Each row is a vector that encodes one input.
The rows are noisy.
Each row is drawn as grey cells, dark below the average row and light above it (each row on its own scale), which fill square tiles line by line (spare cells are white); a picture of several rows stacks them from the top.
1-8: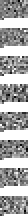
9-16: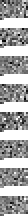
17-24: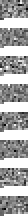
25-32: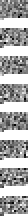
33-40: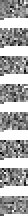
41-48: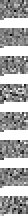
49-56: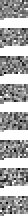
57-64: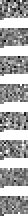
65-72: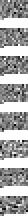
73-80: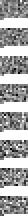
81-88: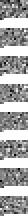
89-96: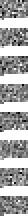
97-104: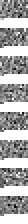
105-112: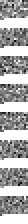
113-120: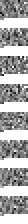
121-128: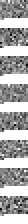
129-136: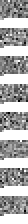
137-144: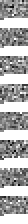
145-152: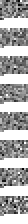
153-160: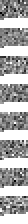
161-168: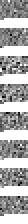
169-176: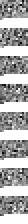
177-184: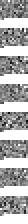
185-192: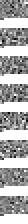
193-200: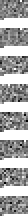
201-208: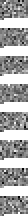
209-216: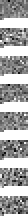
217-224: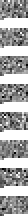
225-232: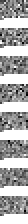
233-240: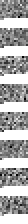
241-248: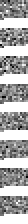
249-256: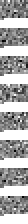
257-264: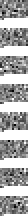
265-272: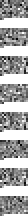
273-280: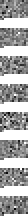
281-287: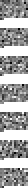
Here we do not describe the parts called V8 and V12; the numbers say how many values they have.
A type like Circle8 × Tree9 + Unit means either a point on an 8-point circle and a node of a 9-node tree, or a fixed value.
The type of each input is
(Line5 + V8) × List2(Line6) + Line9 × V12.
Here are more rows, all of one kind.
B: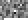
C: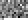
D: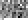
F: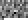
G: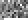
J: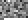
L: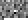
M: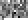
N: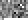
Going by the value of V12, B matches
F and L.
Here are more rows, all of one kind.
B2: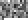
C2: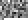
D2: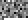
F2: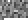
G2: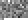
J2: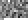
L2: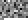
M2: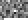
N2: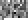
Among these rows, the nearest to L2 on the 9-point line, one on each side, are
D2 and F2.
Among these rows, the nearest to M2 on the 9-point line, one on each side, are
C2 and J2.
